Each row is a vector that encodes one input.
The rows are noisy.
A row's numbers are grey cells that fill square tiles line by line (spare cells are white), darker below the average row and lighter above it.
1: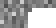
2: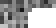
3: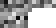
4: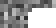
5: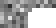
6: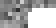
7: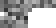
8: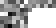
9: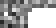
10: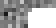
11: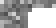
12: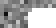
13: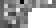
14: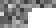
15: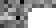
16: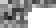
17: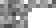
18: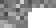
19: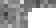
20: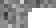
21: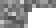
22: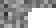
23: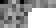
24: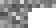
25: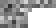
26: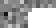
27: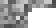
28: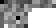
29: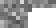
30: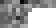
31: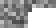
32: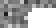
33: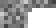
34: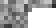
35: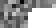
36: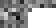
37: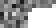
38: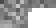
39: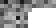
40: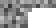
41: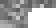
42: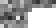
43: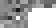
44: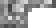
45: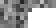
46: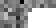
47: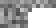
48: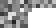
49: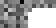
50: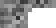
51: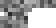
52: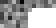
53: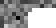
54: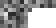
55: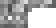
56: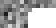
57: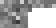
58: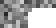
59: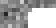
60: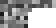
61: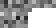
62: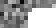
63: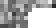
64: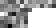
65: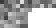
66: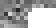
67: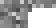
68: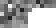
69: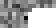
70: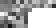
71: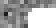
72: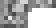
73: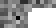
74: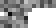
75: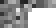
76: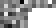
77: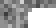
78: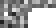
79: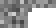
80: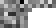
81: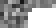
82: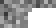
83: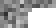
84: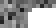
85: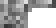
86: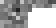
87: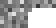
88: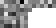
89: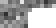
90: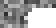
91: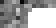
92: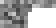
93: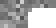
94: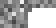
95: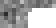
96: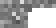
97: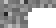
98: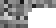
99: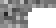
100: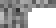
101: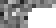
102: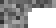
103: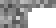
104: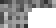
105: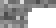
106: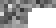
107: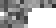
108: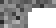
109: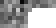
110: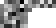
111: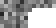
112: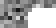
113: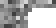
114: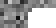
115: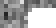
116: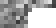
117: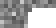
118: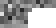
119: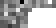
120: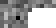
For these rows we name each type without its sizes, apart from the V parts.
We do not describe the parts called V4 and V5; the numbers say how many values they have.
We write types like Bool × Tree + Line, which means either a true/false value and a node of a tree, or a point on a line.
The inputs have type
(Bool × Label + V4) × V5.
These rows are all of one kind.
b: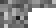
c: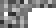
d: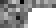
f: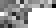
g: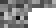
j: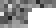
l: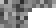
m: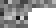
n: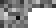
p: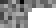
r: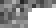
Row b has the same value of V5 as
g, l and m.
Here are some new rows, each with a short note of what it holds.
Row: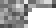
a label, a true/false value and a value of V5
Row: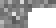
a label, a true/false value and a value of V5
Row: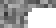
a label, a true/false value and a value of V5
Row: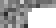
a label, a true/false value and a value of V5
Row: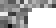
a value of V4 and a value of V5
